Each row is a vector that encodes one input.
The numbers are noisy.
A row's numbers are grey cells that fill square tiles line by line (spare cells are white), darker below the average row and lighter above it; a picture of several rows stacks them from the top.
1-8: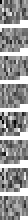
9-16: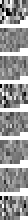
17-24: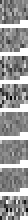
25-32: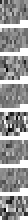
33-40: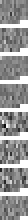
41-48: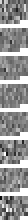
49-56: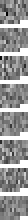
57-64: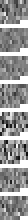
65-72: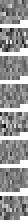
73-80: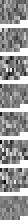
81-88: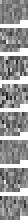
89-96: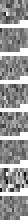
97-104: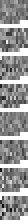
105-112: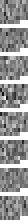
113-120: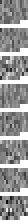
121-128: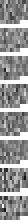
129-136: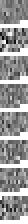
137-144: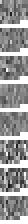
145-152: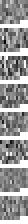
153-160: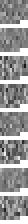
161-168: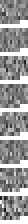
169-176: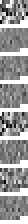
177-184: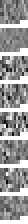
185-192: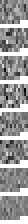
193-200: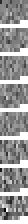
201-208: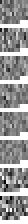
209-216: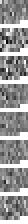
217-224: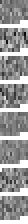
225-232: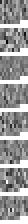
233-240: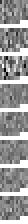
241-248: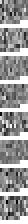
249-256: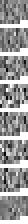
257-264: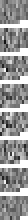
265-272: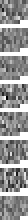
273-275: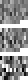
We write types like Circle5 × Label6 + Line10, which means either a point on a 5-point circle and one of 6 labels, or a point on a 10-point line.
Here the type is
(Line8 + Tree9) × Tree9 × Tree9.
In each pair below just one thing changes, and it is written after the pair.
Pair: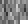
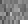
the place on the 8-point line
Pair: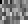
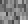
the node of one of the two trees
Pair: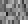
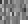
the place on the 8-point line
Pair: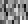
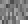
the place on the 8-point line
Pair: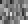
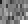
the node of one of the two trees
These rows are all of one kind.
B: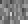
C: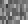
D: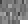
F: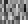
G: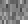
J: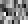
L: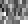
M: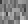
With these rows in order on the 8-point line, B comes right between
D and J.
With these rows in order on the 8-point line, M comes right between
C and D.
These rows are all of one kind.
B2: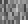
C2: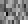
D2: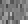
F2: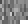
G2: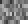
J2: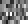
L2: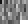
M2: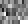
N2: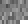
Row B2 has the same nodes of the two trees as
C2 and J2.
